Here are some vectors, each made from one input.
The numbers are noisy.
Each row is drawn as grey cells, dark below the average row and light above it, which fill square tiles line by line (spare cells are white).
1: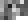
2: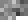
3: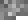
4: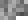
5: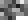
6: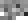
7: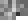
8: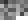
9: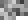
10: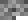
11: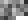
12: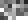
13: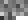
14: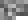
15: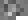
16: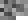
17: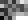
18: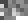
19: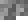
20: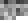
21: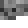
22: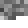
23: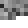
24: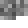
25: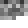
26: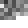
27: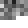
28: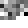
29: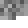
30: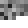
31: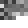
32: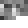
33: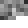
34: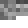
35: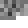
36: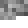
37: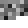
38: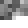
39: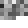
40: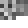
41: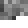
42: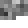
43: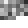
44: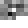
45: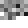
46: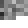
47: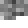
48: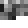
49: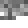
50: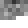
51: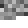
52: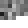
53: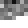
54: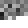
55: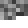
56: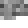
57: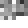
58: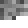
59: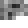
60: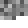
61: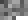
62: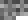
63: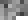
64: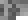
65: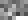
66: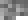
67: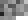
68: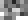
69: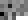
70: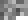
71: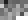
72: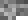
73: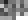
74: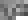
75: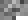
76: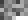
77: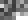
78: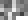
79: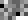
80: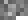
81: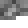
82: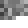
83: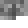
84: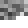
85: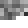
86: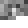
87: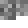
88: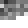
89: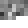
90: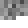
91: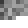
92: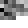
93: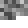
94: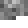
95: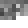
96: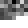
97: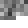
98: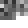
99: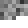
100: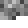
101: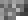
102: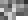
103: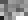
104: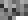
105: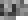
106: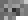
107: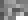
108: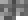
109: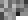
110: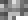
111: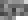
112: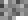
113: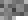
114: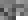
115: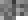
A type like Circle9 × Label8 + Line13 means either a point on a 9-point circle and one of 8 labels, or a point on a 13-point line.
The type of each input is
(Bool × Bool × Bool × Bool + Line4) × Tree8.
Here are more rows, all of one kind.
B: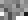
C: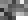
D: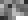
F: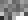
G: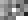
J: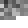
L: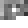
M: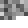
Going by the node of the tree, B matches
F and M.
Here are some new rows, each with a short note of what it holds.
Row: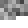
a node of an 8-node tree and four true/false values
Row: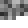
a node of an 8-node tree and four true/false values
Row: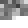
a point on a 4-point line and a node of an 8-node tree
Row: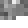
a node of an 8-node tree and four true/false values
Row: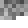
a node of an 8-node tree and four true/false values
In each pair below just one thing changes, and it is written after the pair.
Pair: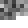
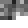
the place on the 4-point line
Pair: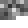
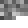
the node of the tree
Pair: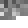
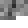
the node of the tree
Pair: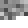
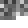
the node of the tree
